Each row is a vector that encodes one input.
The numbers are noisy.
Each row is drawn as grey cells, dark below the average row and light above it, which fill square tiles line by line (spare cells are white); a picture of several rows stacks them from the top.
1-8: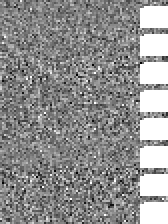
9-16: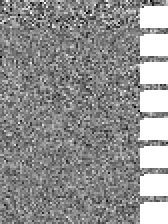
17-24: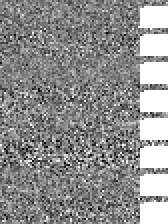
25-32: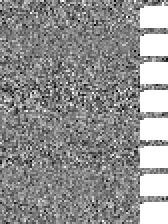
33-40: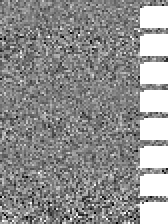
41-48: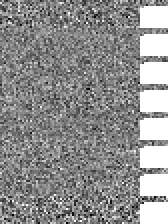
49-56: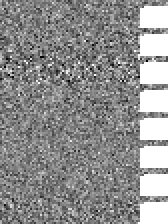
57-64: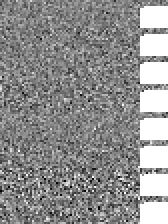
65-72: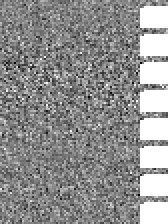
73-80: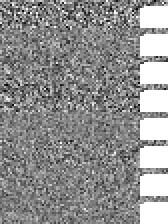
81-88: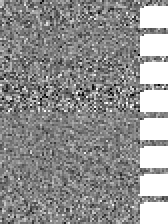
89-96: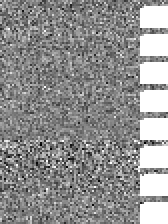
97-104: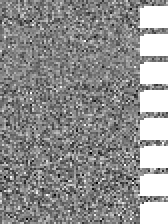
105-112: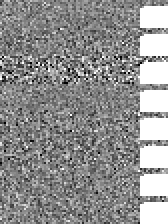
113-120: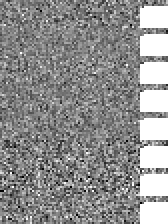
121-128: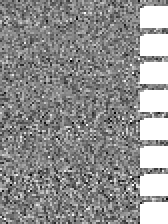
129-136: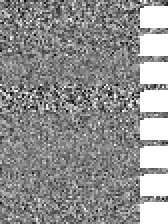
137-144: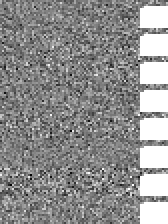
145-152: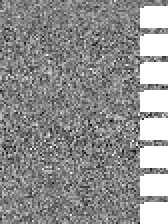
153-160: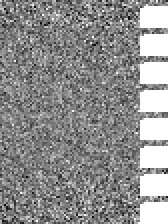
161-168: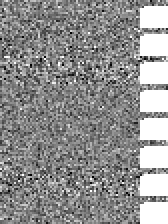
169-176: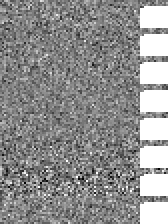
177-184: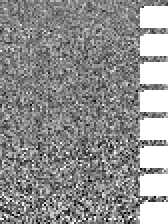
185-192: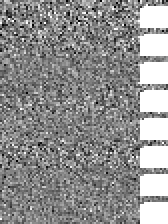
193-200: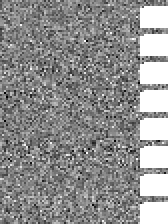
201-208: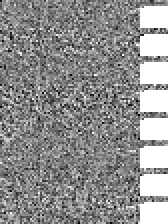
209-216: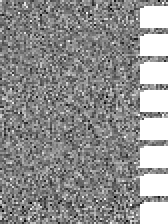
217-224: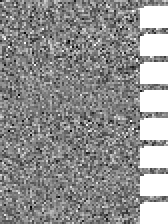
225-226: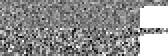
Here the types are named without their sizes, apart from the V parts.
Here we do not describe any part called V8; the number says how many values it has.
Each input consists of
a label and a value of V8, together with either a node of a tree, or a list of points on a line.
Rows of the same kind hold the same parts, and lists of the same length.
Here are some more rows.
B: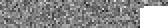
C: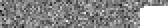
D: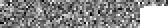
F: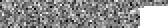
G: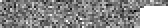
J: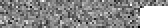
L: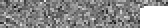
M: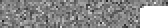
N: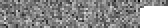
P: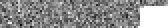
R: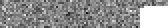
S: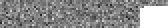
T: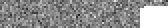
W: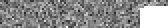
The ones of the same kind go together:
B, F, M, R, T
C, G, P, S
D
J, L, N, W

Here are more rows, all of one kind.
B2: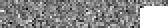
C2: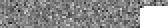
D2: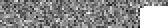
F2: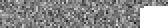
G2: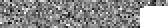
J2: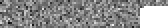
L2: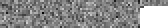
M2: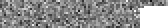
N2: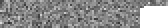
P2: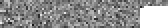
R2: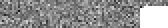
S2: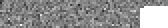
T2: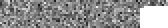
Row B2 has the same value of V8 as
J2, N2, P2 and S2.
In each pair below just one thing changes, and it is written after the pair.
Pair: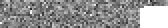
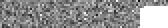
the place on the line in item 1 of the list
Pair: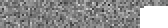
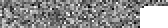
the place on the line in item 1 of the list
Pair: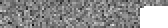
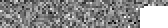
the label
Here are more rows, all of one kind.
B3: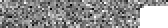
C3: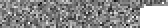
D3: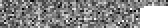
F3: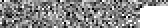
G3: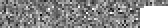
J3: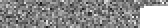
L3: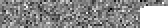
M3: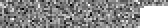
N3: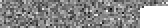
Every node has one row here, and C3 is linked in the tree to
B3 and J3.
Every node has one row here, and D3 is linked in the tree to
G3 and M3.
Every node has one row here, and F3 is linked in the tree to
L3 and N3.
